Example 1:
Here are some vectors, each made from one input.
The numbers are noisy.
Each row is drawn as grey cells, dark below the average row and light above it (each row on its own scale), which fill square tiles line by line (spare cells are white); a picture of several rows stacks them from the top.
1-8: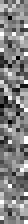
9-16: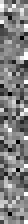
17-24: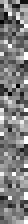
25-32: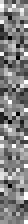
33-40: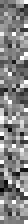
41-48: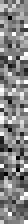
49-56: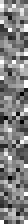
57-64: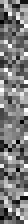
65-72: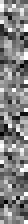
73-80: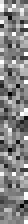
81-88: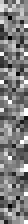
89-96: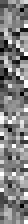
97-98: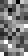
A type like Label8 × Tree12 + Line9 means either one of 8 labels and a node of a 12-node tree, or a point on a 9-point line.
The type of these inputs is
List2(Line6).
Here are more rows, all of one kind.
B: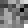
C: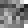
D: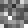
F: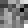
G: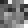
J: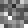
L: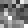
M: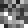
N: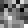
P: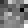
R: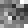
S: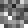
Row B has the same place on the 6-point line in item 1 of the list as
C and F.
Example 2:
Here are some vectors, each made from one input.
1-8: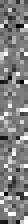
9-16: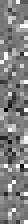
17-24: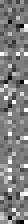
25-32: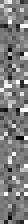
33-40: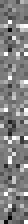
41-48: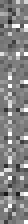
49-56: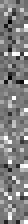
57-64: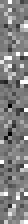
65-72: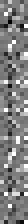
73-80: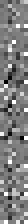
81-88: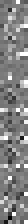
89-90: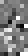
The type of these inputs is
Bool × Line6.
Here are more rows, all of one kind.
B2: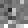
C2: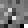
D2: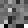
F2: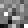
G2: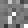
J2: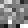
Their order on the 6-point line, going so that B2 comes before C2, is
G2, J2, B2, D2, C2, F2.
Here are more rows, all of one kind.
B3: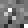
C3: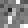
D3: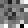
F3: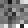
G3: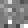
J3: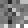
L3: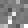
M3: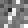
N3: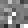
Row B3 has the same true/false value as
G3 and N3.
